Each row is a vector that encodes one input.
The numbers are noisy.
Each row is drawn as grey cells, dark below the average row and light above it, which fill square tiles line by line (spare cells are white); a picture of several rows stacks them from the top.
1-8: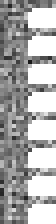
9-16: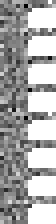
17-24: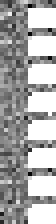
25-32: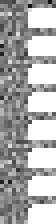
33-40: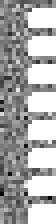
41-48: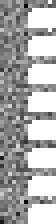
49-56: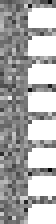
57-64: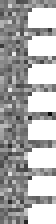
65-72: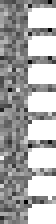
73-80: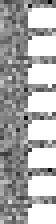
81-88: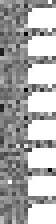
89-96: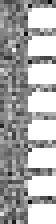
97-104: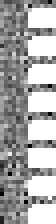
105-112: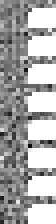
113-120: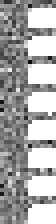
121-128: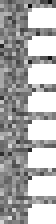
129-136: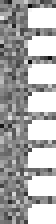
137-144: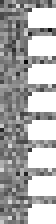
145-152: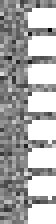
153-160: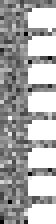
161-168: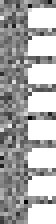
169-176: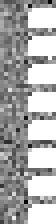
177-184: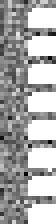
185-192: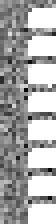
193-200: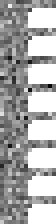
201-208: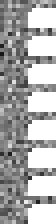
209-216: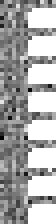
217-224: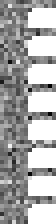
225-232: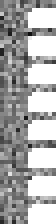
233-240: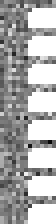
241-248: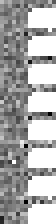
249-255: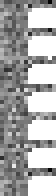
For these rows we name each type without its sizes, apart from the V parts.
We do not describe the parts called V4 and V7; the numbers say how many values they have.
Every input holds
a value of V4 and a value of V7, together with either a point on a line, or a node of a tree and a true/false value.
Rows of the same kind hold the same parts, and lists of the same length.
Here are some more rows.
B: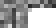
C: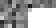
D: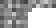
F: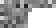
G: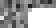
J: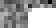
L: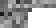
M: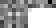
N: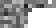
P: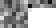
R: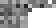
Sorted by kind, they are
B, C, D, M, N
F, G, J, L, P, R

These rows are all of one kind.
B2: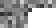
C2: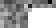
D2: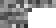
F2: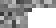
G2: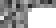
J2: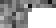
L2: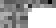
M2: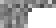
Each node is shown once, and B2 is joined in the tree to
D2 and G2.
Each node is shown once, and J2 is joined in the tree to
D2 and F2.
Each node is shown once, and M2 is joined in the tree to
D2 and L2.
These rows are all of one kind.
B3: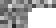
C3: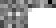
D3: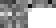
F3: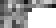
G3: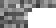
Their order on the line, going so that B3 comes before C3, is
B3, G3, F3, D3, C3.
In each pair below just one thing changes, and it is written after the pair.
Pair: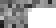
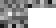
the value of V7
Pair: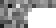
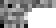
the value of V7
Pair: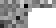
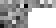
the place on the line
